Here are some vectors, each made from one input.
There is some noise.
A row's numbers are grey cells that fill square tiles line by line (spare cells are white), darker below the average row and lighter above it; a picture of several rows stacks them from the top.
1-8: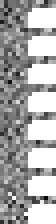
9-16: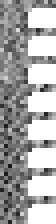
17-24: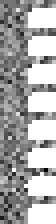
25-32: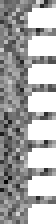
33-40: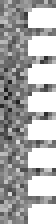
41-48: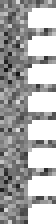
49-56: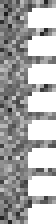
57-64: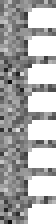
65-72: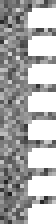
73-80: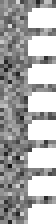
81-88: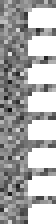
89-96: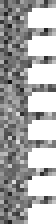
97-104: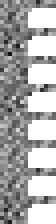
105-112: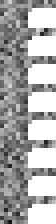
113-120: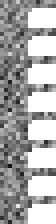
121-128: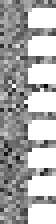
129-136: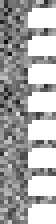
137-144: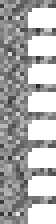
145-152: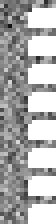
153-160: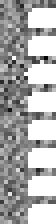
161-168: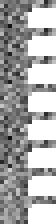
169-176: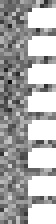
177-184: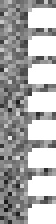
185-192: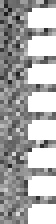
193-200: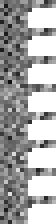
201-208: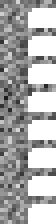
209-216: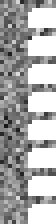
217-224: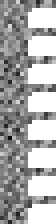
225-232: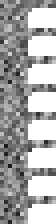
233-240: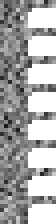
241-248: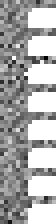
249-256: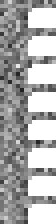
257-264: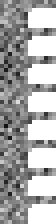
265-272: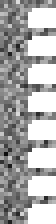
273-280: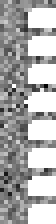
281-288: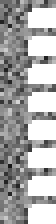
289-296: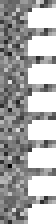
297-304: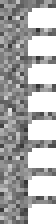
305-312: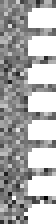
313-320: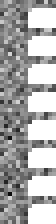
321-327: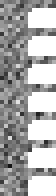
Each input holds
either two labels (each one of 6), or a list of up to two points on an 8-point line.
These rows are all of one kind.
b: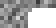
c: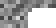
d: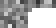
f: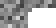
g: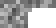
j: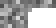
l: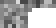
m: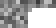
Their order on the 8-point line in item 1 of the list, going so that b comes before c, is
l, d, m, j, g, b, c, f.
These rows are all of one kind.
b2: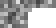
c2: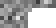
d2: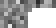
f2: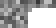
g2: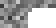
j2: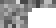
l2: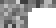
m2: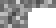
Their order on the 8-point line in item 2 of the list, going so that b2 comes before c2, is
b2, g2, m2, d2, l2, j2, c2, f2.
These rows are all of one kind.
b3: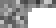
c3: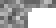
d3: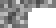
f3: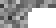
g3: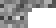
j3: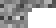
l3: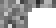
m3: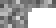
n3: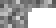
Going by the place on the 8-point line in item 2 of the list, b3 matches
c3, g3 and j3.
